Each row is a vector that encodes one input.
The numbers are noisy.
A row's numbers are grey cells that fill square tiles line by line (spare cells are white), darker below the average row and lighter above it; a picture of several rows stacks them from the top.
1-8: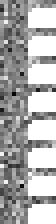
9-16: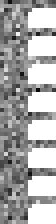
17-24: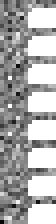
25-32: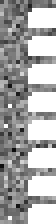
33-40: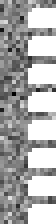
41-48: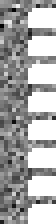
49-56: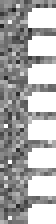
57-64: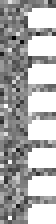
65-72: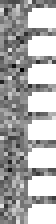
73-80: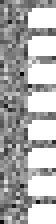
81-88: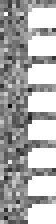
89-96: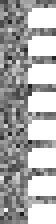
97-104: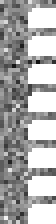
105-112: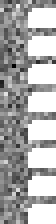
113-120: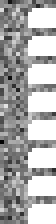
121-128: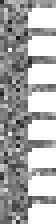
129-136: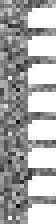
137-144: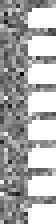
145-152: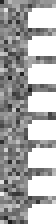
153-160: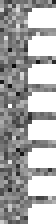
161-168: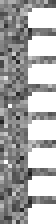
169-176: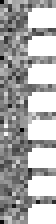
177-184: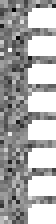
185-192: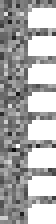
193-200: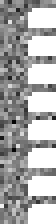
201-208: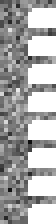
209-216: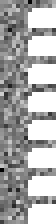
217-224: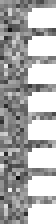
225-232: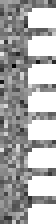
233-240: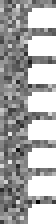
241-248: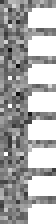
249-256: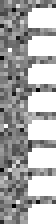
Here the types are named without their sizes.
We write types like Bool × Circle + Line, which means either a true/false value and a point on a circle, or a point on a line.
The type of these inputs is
(Bool × Bool × Bool × Bool + Unit) × Label × Label.
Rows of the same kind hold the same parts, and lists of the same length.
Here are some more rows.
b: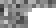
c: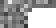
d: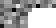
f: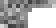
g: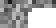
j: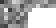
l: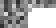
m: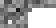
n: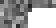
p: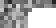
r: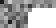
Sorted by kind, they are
b, c, d, j, l, m, p, r
f, g, n

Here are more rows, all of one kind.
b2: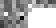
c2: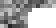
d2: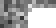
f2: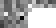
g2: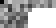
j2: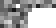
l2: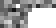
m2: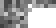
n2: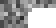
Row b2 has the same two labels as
d2, f2 and m2.
